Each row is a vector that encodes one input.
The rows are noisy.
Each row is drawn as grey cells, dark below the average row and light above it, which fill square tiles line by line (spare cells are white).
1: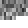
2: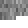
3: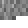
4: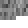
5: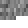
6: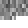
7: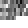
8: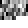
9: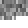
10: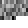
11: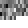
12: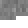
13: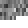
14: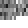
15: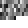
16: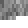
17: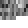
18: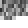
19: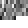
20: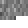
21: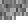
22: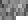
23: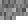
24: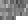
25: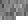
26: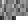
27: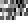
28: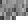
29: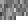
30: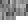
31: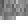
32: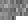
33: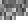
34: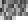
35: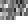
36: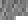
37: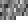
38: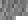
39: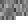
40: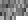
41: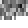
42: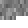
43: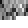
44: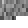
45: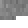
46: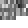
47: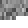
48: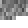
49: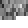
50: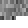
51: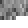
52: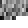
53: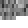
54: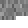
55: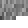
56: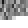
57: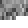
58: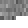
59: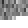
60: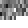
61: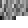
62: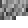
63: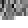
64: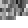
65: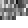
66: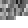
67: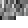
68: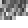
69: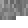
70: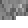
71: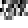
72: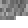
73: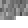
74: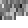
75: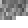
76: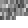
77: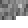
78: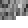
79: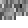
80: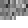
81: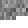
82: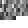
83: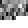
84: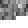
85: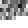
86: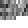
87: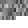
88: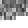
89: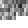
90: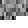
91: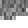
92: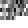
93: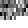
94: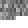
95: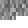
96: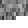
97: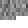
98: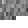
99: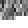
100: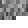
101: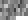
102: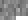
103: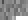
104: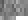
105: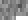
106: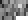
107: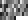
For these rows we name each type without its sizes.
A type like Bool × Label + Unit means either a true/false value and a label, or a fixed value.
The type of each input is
List(Line).
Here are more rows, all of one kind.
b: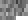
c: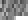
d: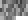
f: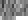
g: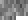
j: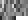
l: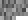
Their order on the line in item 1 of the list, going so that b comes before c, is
b, c, l, j, d, f, g.
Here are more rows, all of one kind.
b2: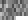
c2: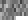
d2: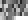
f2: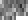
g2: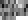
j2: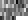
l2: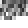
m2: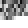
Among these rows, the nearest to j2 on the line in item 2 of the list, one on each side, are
f2 and m2.
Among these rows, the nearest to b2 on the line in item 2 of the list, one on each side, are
g2 and l2.
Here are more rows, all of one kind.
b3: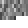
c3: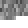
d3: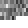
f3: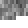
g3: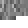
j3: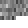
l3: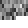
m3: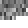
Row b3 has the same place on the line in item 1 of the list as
c3 and f3.
